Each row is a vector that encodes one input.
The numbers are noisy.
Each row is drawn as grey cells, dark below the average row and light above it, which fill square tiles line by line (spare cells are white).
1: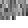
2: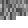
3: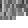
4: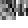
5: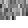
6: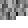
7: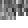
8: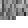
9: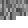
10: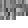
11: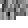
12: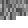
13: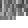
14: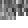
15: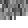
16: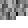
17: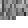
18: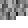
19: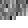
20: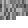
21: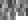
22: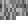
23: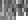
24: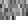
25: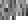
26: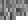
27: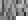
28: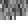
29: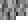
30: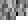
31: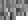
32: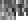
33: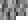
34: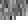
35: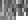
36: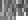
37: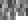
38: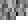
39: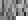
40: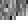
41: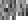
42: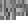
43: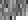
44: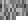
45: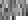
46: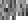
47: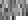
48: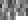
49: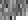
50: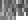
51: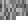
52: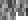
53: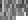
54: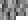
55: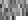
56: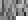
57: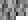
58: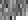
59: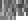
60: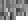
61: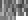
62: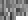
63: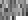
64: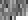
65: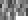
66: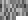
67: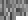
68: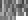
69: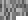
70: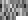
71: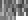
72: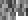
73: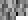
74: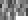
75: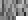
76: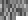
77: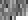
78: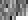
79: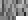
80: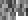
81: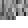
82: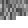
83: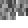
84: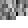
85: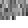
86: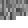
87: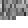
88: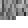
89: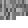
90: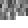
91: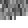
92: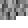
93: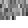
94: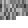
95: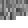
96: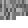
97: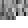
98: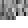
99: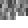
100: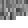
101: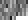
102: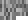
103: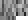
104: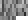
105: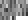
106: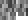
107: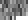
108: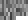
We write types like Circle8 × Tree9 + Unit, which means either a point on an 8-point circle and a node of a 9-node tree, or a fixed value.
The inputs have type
Bool × Bool × Bool.
